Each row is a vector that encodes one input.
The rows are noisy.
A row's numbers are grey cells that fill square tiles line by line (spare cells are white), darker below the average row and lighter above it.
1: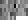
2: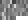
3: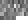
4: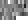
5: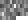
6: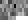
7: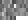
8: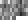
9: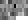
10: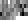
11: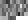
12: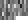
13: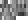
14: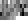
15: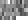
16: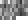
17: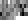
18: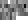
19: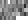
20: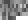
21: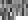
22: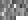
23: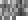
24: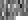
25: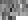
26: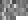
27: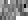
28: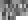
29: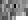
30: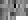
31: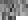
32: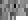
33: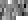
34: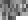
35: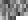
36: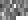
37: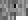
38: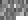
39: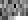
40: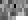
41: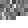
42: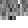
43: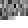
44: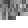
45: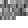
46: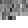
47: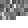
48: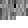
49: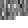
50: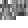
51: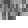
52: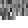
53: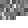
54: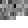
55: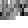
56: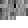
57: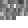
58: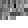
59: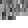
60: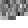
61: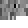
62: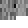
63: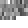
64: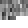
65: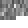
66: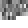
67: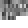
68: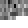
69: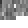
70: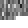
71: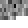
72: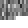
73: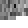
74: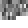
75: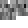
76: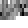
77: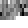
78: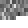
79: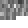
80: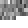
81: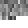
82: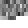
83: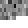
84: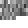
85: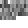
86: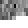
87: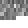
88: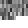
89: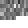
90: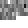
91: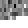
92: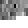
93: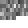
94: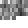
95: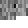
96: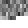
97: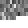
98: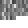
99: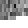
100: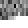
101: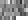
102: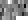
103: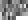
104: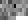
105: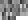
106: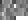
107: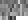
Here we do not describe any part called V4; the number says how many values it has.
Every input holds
a value of V4, together with a list of up to two points on a 5-point line.
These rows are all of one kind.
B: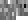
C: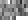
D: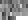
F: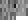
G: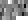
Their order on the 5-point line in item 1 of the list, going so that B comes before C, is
G, F, B, D, C.
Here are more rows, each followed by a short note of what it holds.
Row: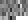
a value of V4, together with a list of two items
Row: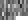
a value of V4, together with the empty list
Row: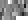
a value of V4, together with a list of two items
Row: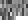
a value of V4, together with the empty list
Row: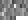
a value of V4, together with a list of two items
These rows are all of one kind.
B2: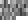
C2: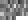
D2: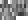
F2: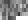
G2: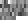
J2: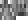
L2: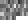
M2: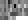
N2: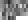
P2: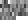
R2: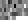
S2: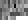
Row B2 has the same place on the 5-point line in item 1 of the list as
M2 and N2.
